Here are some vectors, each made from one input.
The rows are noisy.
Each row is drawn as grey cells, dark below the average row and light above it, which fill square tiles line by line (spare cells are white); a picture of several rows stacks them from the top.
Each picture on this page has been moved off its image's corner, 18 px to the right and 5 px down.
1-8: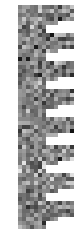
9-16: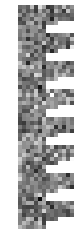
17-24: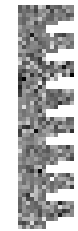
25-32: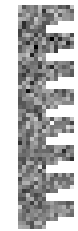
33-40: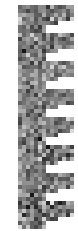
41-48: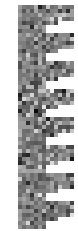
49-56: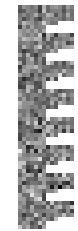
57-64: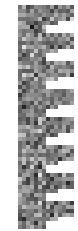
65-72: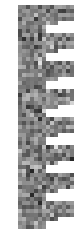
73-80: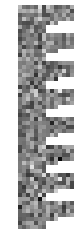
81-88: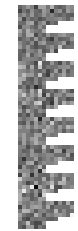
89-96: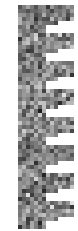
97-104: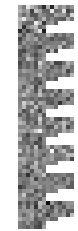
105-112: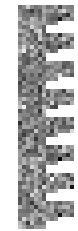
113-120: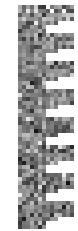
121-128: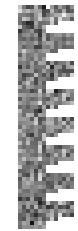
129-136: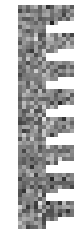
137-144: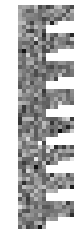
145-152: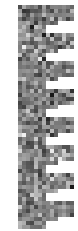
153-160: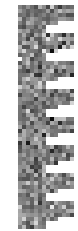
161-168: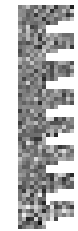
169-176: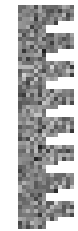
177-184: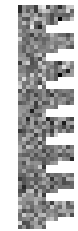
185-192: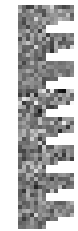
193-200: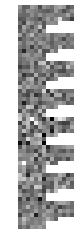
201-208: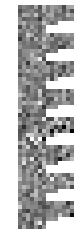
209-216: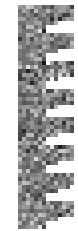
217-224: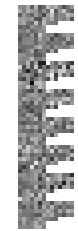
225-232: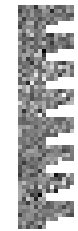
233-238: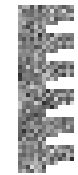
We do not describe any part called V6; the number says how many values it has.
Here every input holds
four true/false values, together with a list of up to two items, each a point on a 5-point line and a value of V6.
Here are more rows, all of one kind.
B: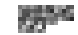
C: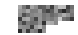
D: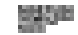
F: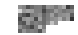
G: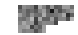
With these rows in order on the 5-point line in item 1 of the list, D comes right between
B and F.
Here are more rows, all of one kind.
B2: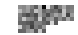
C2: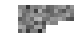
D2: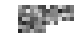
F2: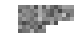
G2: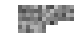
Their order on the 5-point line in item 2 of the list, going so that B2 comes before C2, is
D2, B2, G2, F2, C2.
